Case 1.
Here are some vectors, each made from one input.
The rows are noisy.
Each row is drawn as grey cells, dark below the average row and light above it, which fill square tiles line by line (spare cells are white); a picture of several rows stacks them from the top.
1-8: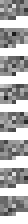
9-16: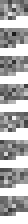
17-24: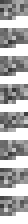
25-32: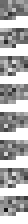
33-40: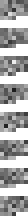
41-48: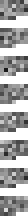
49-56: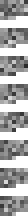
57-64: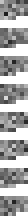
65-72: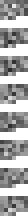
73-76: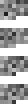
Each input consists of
four true/false values.
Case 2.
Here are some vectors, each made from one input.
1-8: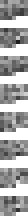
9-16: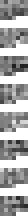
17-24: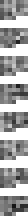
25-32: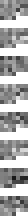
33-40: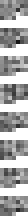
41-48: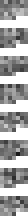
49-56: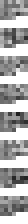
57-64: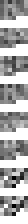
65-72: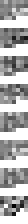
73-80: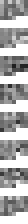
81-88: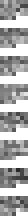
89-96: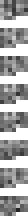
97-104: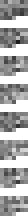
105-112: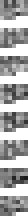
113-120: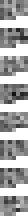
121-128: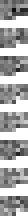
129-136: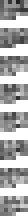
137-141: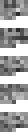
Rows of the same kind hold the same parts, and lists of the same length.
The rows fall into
2 kinds.
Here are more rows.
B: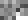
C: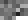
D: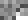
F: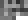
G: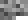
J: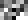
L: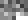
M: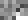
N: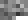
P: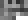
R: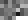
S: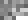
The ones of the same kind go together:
B, C, D, F, G, L, M, N, P, R, S
J

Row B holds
four true/false values.
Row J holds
a fixed value.
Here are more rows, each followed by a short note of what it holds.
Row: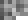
four true/false values
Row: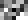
a fixed value
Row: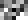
a fixed value
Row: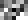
a fixed value
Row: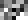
a fixed value
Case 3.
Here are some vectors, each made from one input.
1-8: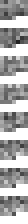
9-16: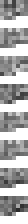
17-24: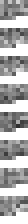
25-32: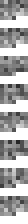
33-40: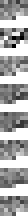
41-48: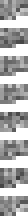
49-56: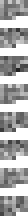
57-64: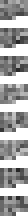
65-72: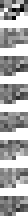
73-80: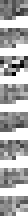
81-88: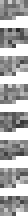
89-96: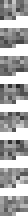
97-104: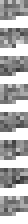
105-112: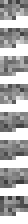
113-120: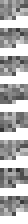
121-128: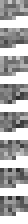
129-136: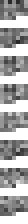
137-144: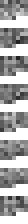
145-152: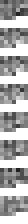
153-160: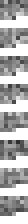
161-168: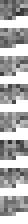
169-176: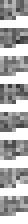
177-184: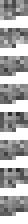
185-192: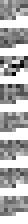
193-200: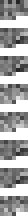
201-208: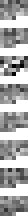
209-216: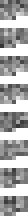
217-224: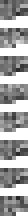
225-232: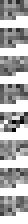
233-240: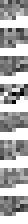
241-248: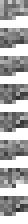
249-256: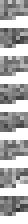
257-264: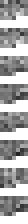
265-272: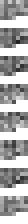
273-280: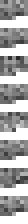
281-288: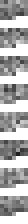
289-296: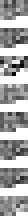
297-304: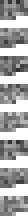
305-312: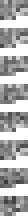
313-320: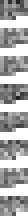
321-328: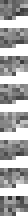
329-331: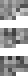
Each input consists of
either a fixed value, or three true/false values.
